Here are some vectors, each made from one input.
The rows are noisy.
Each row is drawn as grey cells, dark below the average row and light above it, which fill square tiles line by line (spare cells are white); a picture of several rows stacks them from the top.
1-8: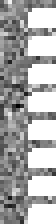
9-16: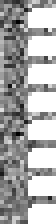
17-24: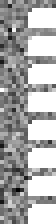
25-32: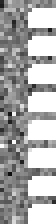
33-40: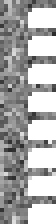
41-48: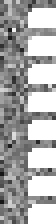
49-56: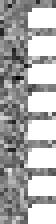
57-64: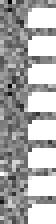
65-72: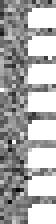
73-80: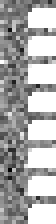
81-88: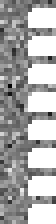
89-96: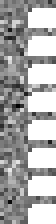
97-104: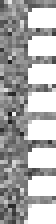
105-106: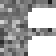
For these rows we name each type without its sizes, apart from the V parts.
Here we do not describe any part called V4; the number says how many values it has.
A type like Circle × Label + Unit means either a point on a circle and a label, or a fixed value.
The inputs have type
Bool × Bool × Bool × Bool × V4 + List(Circle).
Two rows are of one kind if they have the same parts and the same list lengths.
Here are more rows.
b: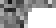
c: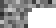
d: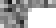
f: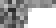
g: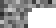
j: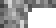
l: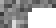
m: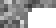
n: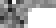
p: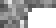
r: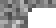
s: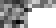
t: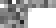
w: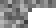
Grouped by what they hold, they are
b, f, n
c, g, j, l, m, p, r, w
d, t
s

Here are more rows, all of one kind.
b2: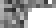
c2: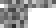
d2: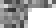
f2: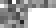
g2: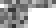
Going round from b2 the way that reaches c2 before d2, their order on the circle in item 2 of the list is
b2, f2, c2, d2, g2.
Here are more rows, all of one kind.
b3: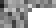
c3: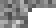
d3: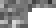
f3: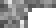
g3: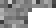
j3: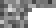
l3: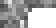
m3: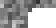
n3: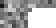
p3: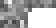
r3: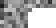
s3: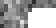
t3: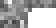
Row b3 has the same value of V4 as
j3, n3 and r3.
